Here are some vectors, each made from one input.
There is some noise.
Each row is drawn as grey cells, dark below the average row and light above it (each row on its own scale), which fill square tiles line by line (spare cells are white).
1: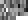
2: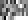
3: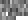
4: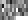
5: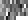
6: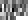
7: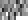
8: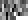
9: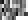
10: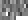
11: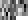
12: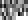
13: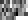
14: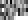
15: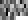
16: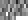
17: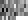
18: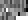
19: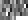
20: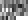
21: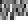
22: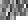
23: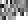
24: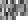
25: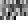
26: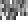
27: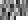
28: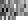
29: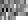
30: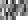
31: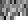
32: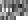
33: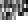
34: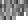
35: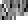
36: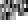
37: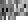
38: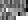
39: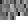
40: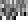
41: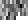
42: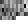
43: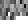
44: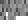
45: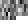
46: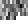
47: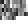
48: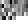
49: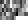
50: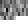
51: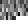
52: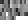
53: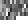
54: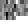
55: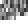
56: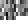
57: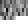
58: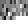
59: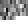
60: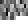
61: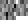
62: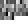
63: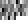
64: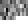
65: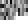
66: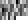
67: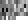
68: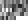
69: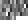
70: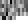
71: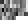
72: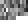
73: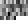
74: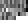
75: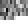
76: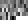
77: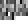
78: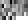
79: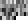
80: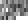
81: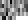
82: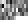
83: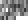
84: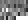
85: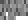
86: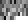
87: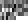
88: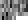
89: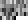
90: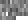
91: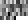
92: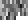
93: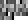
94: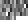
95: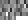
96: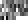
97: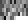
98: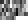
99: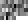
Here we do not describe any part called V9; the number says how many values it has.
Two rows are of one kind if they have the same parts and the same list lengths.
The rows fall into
2 kinds.
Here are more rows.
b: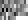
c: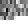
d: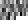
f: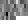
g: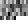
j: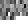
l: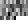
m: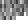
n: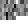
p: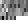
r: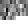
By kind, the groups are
b, d, g, l
c, f, j, m, n, p, r

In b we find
a point on a 6-point circle and a point on a 7-point line.
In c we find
a point on a 6-point circle and a value of V9.
